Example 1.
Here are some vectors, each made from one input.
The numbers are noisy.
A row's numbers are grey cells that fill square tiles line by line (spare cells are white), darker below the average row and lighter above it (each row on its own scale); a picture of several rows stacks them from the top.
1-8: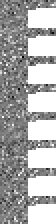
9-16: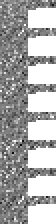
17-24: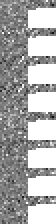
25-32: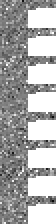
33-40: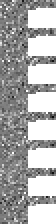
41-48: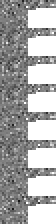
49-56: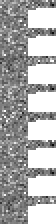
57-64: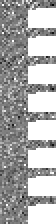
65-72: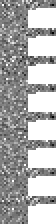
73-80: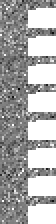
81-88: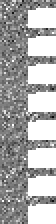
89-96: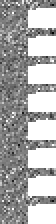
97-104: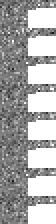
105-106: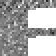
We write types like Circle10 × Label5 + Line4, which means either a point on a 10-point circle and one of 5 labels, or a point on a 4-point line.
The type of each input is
Circle6.
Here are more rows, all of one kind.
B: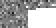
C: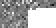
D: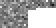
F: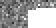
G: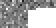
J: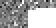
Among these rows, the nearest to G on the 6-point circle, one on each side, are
B and D.
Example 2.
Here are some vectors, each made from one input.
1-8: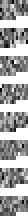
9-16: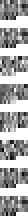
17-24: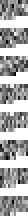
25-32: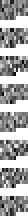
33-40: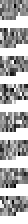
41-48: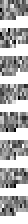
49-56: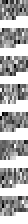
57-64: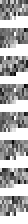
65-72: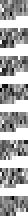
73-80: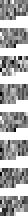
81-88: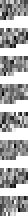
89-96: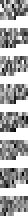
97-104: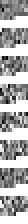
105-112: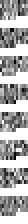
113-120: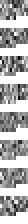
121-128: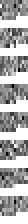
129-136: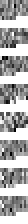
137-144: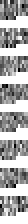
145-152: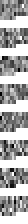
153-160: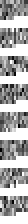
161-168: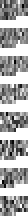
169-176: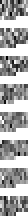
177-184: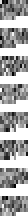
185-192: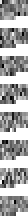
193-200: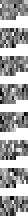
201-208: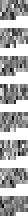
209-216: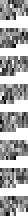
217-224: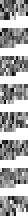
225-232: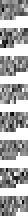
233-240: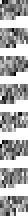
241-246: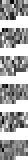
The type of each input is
Label8.
